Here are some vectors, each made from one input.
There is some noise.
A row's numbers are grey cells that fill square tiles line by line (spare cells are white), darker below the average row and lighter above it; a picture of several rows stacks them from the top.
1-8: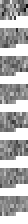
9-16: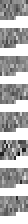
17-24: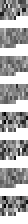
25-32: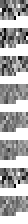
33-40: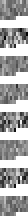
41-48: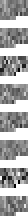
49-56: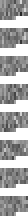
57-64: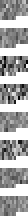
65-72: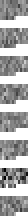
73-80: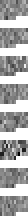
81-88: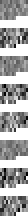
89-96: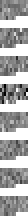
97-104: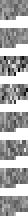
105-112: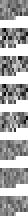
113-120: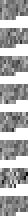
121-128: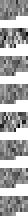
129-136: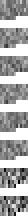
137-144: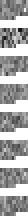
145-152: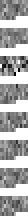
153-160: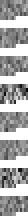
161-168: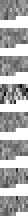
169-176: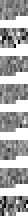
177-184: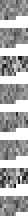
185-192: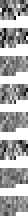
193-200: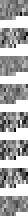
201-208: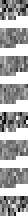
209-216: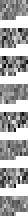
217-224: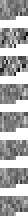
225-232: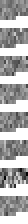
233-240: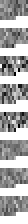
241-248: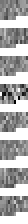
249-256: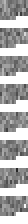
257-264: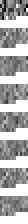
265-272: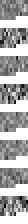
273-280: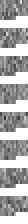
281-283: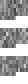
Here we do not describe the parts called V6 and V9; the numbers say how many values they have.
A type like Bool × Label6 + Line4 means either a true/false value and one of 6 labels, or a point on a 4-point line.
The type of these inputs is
(Line4 + Tree10) × V6 + V9.
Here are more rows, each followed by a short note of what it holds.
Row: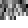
a value of V9
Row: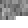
a point on a 4-point line and a value of V6
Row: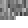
a point on a 4-point line and a value of V6
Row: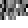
a value of V9
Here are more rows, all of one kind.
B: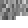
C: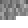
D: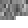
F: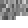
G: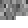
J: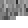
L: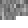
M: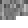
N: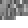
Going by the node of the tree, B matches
F and J.
